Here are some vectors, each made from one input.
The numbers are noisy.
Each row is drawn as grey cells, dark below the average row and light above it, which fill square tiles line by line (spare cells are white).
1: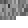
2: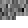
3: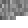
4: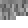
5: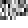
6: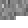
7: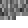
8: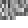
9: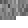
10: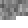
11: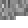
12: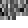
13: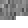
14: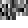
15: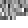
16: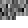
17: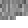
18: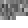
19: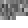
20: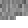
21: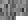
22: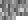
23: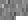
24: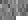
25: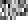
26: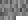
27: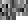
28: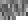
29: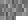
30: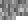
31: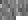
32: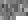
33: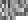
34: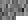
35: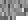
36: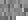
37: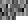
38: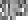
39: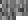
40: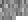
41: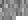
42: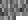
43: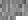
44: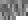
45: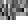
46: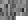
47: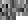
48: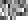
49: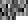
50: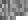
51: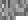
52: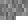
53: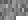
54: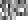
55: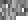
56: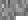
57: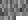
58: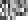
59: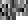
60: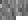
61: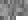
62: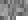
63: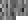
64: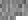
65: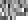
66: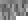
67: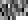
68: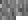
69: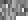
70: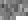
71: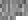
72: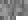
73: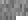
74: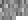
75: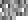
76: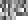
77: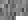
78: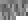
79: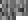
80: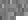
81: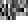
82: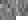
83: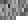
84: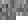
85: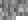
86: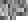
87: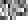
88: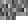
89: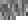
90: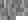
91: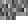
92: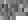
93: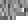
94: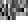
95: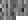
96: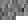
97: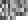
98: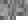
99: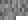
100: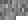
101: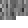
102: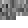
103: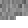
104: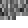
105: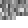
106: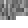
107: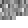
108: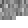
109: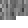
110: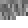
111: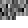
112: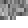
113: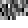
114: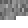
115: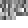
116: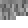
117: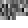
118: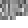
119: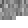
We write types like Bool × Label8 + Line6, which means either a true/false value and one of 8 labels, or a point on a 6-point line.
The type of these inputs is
Line10.
